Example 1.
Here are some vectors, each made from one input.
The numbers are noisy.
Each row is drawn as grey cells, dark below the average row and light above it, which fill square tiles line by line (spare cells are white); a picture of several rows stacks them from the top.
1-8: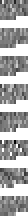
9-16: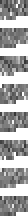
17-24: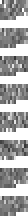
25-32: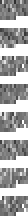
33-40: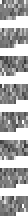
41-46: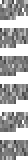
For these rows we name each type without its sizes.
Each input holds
either a fixed value, or three true/false values.
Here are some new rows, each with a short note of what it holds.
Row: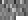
three true/false values
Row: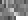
three true/false values
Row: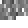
three true/false values
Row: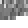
three true/false values
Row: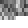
a fixed value
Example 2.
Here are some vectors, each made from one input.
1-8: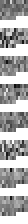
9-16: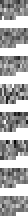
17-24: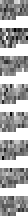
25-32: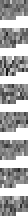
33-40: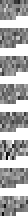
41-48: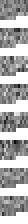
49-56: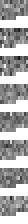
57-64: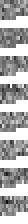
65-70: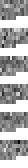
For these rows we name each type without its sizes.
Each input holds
either a fixed value, or three true/false values.
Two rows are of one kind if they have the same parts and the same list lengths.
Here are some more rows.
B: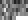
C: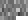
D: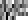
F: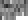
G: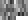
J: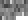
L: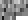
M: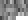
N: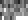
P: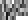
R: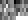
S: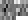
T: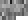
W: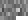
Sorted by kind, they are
B, C, F, G, J, L, M, N, R, S, T, W
D, P

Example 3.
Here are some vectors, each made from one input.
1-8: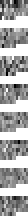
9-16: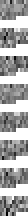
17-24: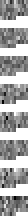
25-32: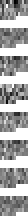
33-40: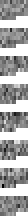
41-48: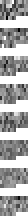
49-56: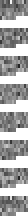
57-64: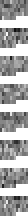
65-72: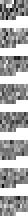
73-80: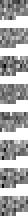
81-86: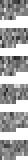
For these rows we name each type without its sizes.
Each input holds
either a fixed value, or three true/false values.
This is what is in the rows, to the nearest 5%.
About 5% of them hold a fixed value. The rest hold three true/false values.
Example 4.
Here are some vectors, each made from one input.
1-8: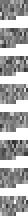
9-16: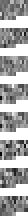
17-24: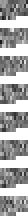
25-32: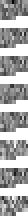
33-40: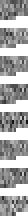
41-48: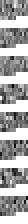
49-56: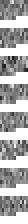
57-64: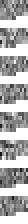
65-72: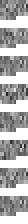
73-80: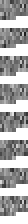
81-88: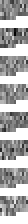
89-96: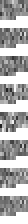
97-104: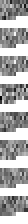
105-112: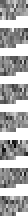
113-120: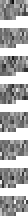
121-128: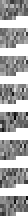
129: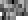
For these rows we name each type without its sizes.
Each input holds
three true/false values.
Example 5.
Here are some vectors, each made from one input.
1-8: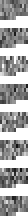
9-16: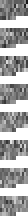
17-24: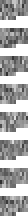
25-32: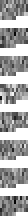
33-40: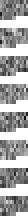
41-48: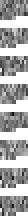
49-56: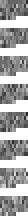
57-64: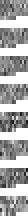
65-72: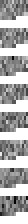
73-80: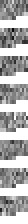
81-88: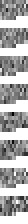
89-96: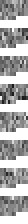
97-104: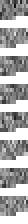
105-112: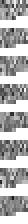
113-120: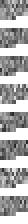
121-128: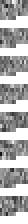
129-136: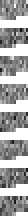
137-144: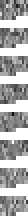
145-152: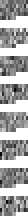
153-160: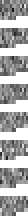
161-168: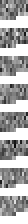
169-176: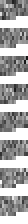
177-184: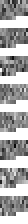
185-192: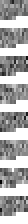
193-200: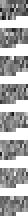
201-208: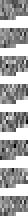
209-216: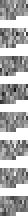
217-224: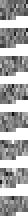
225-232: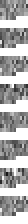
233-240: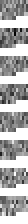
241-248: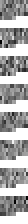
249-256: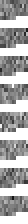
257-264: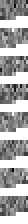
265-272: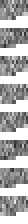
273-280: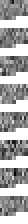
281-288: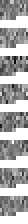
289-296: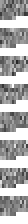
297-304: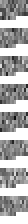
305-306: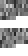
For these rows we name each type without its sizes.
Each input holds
three true/false values.
